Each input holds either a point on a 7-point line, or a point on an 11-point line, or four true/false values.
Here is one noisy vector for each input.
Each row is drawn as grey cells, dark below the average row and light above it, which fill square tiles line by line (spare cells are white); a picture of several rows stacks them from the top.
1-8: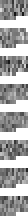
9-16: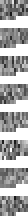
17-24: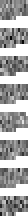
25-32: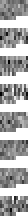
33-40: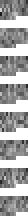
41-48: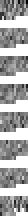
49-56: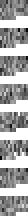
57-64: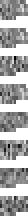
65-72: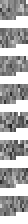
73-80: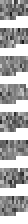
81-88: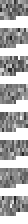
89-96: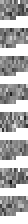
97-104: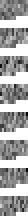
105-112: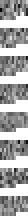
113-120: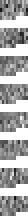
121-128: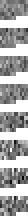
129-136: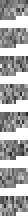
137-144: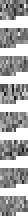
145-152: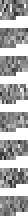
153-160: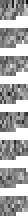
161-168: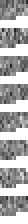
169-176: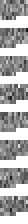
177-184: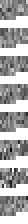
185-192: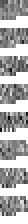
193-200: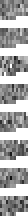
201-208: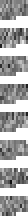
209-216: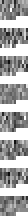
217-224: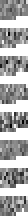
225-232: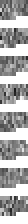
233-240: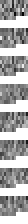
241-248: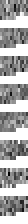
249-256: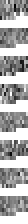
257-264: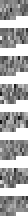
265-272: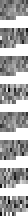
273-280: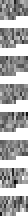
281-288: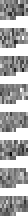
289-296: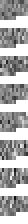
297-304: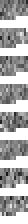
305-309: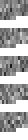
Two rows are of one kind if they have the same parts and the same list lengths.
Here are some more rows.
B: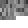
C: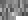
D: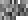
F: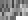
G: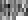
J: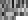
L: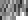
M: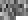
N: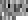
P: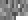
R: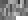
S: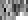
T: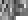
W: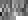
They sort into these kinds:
B, C, F, J, P, R, W
D, M, T
G, L, N, S

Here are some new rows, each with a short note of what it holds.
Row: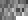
four true/false values
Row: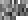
a point on an 11-point line
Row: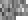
four true/false values
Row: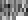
a point on a 7-point line
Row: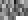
a point on an 11-point line
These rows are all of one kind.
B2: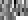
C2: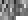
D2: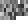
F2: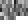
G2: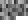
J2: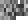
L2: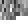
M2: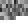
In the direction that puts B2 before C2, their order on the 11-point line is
L2, B2, C2, F2, M2, G2, D2, J2.
